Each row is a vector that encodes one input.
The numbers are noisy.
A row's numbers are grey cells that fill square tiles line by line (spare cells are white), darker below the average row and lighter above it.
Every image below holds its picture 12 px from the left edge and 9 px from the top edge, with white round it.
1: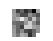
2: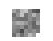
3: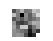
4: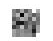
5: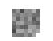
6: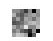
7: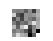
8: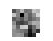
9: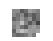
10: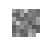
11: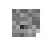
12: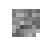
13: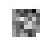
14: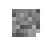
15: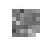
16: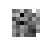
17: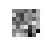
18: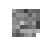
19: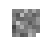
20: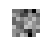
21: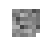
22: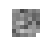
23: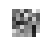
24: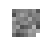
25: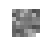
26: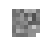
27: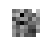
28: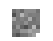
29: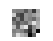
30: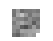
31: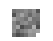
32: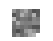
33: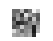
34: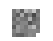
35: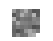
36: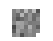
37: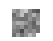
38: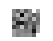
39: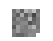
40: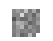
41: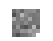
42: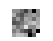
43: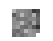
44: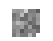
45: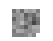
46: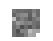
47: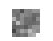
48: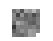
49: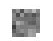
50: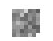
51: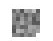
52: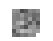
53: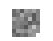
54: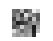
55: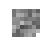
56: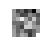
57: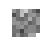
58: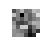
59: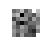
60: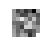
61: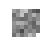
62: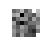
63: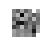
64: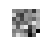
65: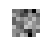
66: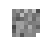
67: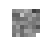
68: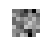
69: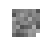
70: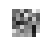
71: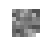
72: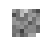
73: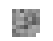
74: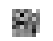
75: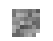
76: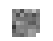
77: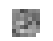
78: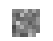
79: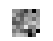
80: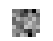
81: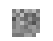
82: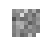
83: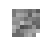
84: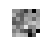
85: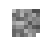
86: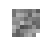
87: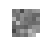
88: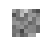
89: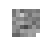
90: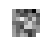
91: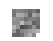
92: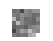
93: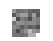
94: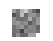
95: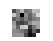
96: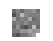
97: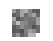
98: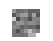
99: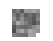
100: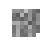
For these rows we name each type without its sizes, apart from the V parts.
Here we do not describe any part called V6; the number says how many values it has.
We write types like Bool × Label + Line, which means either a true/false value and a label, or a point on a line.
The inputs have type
Circle × V6 + Line.
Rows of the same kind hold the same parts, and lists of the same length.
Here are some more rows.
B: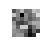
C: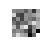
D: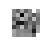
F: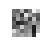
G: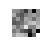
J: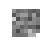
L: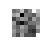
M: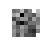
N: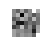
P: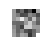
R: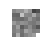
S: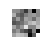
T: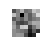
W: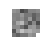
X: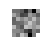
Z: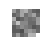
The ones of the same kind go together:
B, C, D, F, G, L, M, N, P, S, T, X
J, R, W, Z

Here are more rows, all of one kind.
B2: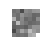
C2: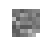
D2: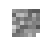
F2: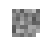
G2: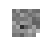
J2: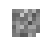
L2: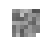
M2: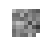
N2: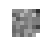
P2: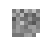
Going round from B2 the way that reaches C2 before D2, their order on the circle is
B2, C2, G2, D2, N2, L2, M2, J2, P2, F2.
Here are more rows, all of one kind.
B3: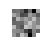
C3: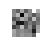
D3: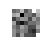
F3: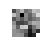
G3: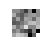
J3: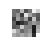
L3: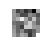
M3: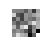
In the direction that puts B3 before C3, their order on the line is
L3, B3, G3, M3, F3, D3, C3, J3.
